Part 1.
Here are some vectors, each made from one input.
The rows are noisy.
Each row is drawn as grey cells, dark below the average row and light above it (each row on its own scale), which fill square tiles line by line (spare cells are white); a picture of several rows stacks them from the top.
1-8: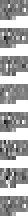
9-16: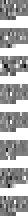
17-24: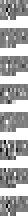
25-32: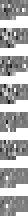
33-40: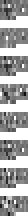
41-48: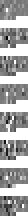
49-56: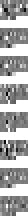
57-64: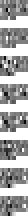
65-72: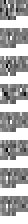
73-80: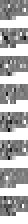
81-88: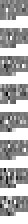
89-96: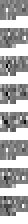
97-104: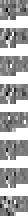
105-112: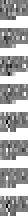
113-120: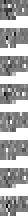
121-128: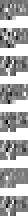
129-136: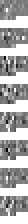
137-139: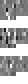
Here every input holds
a point on a 17-point line.
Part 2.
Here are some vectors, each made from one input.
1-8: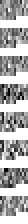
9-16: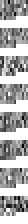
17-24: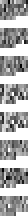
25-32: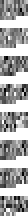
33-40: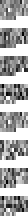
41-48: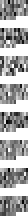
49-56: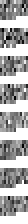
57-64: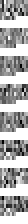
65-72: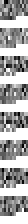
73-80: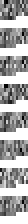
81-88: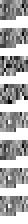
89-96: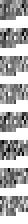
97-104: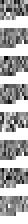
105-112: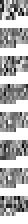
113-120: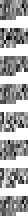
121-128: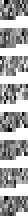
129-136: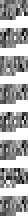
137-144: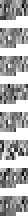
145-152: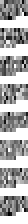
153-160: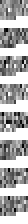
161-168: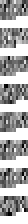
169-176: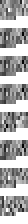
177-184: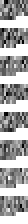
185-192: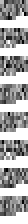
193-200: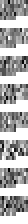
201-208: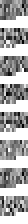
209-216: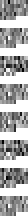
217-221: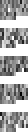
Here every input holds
a point on a 17-point line.
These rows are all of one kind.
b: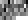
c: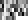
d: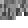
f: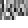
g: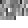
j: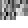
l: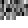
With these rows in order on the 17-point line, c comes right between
f and g.
